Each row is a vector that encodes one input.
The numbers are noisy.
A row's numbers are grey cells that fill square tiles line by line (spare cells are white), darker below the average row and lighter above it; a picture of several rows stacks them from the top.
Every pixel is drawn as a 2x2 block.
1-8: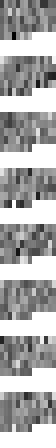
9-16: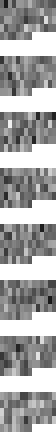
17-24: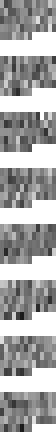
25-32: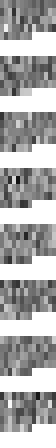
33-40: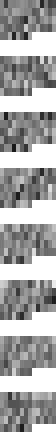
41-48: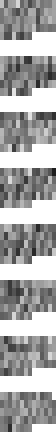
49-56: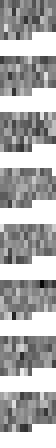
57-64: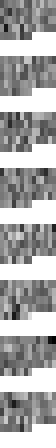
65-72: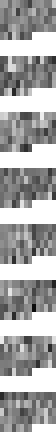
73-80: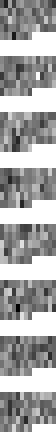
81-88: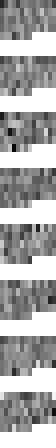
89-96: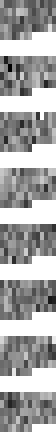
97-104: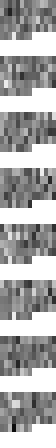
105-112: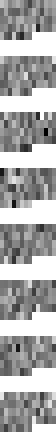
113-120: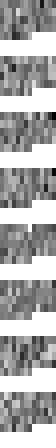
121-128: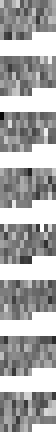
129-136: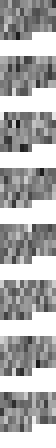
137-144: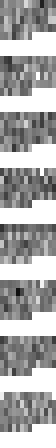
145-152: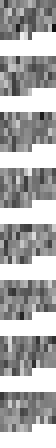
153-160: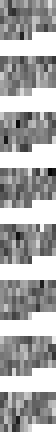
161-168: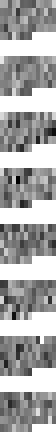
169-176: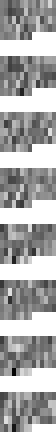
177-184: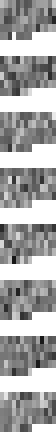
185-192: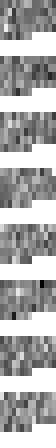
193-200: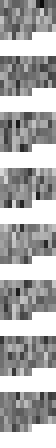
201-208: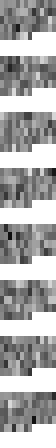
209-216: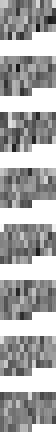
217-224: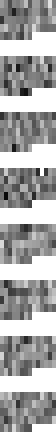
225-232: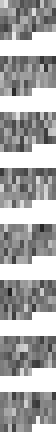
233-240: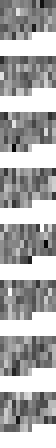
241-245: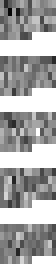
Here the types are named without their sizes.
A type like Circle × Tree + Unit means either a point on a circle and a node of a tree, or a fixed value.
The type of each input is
(Label + Line) × (Line + Tree).
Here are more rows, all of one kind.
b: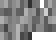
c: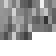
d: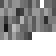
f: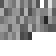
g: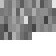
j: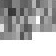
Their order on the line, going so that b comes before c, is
j, f, d, b, c, g.
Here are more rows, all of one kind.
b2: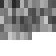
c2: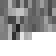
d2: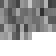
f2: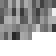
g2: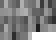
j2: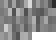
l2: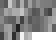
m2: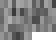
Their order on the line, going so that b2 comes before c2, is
f2, m2, j2, g2, d2, b2, c2, l2.
